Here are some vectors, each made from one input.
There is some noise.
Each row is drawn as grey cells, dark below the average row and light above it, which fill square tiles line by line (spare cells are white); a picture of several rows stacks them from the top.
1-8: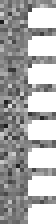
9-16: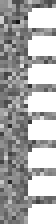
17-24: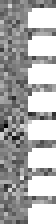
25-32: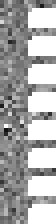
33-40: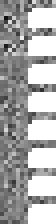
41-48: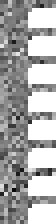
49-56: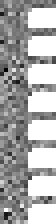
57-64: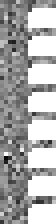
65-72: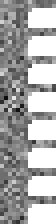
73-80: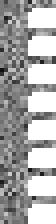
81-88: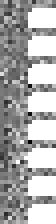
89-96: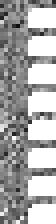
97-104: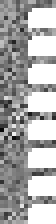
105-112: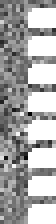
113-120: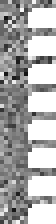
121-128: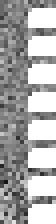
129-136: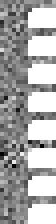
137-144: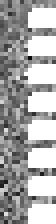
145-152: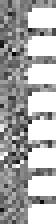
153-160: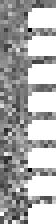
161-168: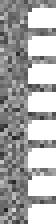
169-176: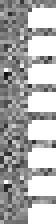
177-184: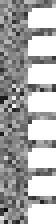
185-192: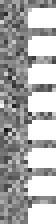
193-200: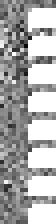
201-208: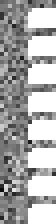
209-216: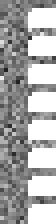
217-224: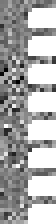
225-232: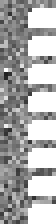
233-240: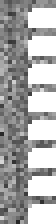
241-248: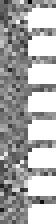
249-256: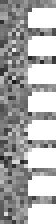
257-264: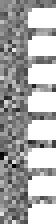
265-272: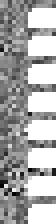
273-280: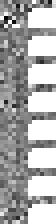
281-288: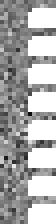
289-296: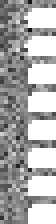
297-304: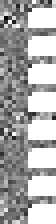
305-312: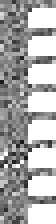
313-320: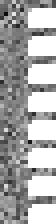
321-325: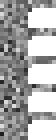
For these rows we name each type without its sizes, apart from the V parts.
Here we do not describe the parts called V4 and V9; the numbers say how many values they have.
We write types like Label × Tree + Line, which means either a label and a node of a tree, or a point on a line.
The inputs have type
Bool × Line × (Line + V9) + V4.
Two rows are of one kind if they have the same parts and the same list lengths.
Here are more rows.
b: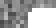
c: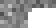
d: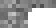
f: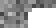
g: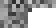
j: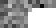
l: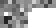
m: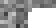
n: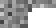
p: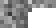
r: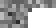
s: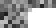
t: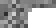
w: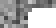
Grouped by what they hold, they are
b, g, j, r, s
c, d, f, m, n, p, t, w
l

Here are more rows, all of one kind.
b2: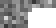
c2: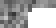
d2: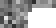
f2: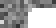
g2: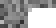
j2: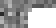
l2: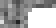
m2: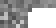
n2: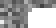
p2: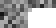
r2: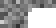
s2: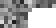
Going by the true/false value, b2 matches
c2, d2 and m2.
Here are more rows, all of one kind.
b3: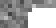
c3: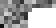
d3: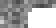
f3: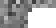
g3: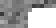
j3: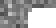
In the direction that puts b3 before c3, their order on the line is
f3, b3, d3, g3, c3, j3.
